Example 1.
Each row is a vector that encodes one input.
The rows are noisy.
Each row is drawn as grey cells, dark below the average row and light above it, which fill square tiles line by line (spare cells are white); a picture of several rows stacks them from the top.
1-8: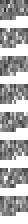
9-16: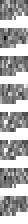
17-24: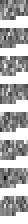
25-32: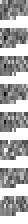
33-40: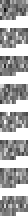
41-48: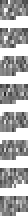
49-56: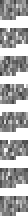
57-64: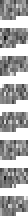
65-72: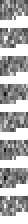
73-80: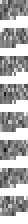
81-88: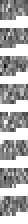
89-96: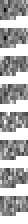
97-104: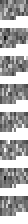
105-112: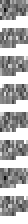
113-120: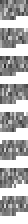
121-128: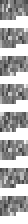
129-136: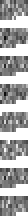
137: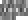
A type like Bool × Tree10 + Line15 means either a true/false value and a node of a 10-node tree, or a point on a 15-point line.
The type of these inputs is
Bool × Bool × Bool × Bool.
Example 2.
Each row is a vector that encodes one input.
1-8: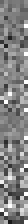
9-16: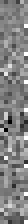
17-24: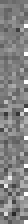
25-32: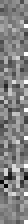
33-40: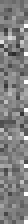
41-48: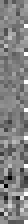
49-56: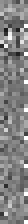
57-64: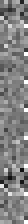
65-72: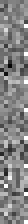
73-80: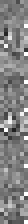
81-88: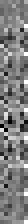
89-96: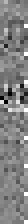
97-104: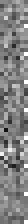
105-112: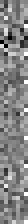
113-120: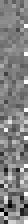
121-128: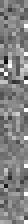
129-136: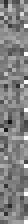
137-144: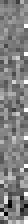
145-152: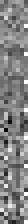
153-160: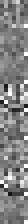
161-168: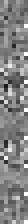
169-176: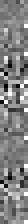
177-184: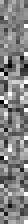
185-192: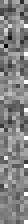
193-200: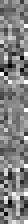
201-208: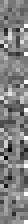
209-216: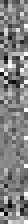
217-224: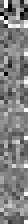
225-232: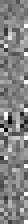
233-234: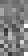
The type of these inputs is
Line17.
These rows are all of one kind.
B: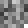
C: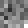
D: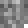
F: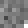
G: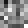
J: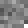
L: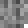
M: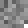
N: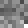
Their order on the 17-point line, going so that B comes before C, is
D, B, J, N, M, G, L, C, F.
